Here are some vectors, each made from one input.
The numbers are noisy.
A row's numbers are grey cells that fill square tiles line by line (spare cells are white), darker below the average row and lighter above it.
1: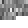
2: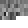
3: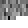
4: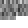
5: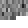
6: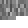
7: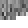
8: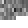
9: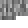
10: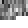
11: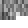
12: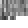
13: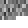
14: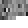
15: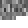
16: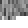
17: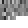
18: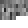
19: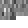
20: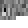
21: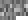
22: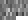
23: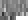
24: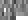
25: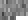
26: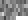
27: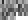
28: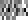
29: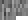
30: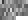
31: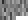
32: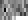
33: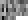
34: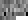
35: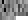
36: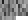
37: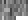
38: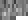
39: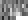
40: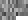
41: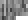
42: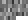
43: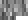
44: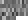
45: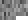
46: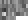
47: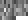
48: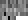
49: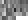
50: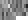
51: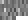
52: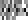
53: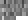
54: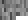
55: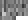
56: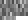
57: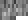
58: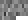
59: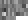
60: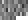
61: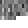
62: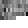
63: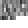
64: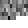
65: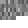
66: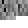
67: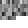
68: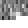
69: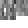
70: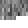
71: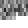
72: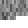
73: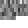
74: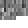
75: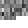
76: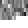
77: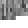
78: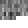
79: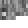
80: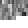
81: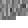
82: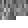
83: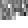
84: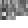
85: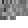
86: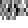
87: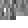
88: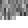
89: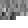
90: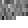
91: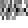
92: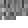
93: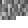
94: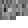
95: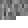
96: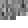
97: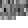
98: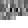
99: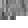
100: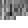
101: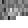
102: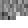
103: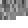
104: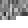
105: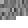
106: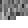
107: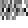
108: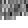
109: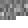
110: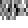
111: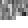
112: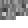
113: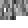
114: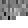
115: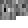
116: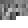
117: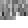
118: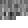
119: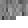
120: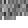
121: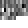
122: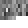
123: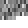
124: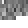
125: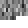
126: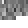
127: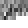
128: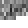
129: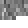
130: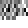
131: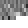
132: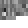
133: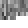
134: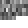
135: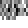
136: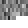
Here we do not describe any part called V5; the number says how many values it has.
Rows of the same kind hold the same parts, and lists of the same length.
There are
3 kinds of row.
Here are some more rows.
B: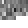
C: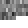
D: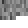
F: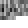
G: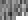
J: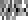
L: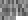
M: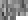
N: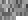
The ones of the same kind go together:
B, D, F, G, M
C, L, N
J

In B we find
a node of a 9-node tree and a value of V5.
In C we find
one of 6 labels and a value of V5.
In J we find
a fixed value.
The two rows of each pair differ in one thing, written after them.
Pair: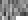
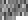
the label
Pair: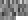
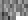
the label
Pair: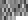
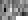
the label
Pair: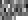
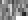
the label
